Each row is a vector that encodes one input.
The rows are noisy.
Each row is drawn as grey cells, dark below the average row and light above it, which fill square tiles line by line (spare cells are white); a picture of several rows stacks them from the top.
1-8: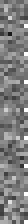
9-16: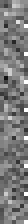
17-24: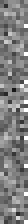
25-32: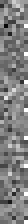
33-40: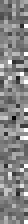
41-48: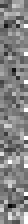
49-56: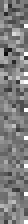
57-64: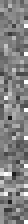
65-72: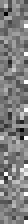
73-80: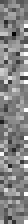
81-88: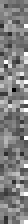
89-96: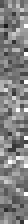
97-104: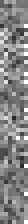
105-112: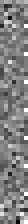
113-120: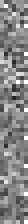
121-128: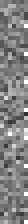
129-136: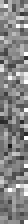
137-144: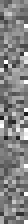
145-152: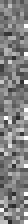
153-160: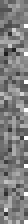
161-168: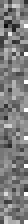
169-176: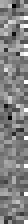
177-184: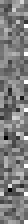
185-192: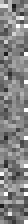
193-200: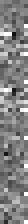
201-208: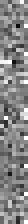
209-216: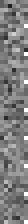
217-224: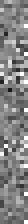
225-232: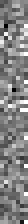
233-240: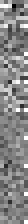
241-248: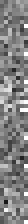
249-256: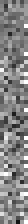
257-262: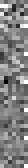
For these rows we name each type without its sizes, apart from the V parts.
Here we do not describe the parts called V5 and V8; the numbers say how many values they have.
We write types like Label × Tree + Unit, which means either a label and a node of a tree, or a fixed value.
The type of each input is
(Bool × V5 + V8) × Line + Label.
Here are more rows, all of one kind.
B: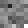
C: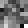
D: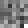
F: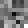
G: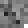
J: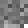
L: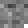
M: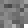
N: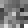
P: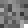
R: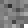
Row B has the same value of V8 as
F, J, L and R.
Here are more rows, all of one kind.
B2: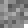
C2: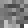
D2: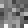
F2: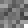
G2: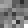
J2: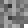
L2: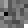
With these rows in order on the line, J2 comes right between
B2 and C2.
